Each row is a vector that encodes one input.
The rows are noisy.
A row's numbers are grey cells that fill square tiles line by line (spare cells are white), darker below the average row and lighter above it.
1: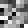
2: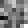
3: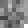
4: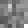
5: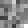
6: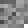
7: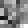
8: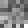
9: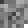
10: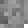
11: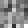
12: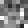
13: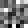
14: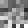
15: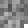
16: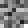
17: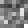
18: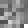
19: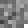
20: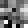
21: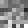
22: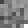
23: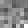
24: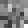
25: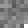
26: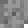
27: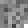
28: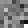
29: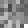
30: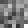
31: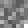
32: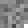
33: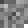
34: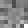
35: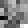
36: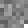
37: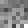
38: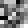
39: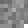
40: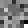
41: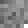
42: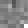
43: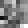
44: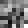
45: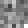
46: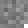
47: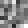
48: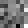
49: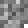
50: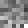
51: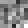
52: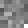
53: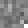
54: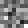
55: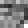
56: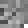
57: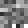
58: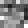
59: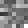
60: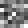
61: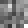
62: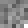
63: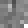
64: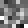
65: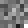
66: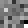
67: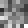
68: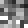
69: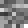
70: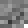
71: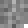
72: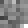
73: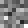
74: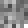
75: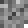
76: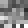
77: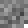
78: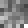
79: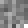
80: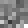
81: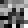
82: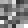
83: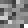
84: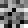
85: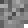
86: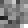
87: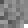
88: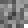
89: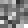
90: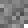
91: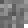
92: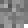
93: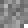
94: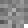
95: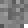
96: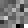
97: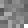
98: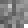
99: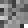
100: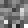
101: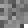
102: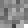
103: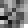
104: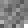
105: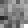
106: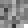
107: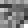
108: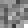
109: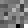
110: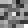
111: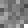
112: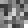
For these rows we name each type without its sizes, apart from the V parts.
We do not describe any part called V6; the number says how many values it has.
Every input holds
either a label and three true/false values, or a value of V6.
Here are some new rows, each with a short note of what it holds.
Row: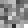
a label and three true/false values
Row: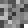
a label and three true/false values
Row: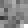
a label and three true/false values
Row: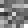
a value of V6
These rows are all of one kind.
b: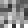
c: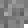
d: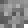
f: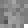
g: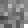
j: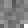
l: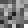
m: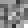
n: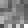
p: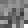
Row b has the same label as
d and f.
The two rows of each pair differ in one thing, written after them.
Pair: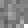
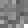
one of the three true/false values
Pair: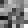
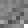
the label
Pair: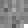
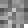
one of the three true/false values
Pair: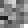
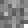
one of the three true/false values
